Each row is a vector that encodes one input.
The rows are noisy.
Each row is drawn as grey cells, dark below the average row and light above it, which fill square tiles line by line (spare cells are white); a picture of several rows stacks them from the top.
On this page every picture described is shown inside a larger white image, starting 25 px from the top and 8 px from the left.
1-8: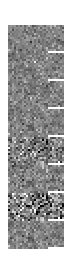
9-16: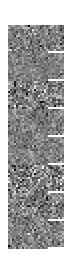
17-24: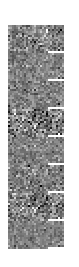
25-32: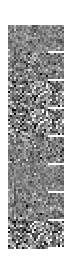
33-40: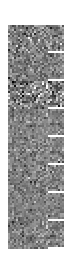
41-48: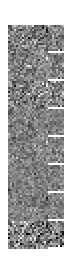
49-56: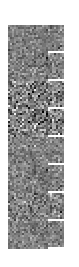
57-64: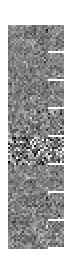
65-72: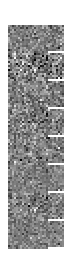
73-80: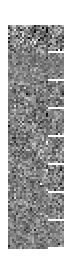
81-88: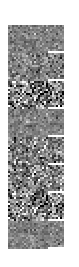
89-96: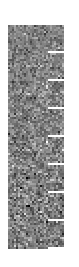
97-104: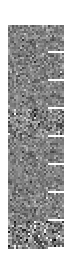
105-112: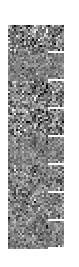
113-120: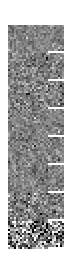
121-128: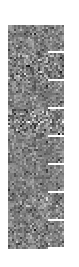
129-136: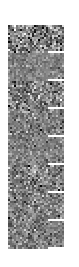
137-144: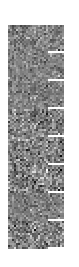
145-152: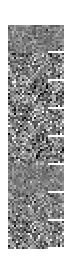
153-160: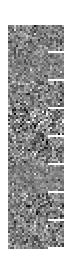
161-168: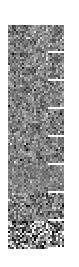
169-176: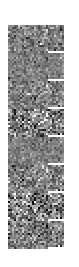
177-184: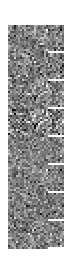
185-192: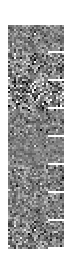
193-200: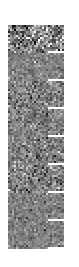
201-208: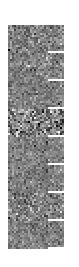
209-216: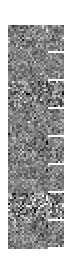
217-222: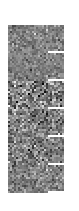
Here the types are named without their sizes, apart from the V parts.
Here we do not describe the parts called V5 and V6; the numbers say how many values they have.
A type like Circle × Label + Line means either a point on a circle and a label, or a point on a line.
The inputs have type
Bool × ((Circle + Unit) × Line + V6) × V5.
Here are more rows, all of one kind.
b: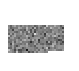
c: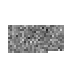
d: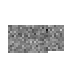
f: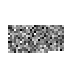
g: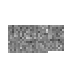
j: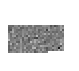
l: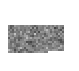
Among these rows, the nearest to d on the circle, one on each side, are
c and l.
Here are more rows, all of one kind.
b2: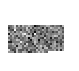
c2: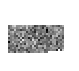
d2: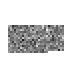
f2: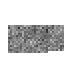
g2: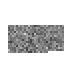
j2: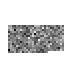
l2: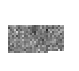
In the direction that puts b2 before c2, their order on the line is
l2, f2, d2, g2, b2, c2, j2.
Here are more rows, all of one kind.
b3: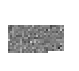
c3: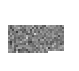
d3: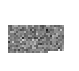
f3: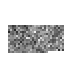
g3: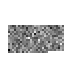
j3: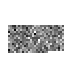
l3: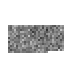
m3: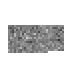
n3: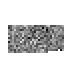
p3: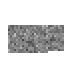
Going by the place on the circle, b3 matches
c3, f3 and g3.
